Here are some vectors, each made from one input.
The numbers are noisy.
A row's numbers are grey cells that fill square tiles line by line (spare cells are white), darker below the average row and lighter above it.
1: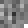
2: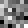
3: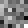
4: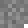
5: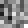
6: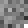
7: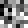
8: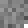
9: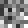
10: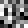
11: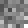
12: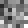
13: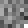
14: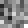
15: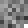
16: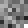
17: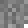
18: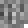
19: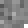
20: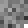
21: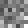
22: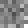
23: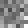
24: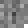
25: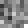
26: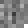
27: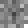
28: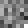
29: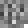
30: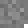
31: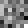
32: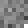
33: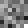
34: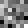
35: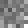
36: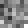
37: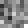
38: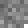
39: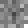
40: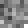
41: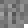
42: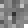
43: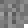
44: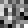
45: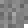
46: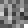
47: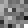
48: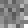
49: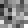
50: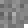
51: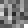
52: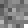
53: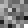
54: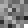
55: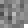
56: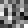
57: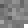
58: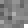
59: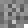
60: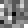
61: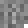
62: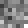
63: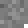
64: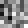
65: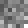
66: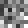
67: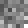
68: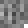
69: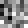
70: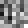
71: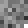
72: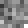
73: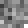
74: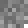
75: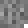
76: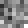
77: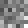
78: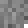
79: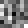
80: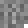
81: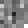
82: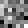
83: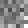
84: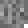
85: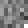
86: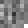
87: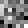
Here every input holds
a point on a 9-point line.
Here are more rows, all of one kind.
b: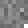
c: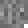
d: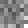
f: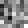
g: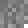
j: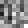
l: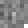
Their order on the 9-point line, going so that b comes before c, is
j, l, f, b, c, g, d.
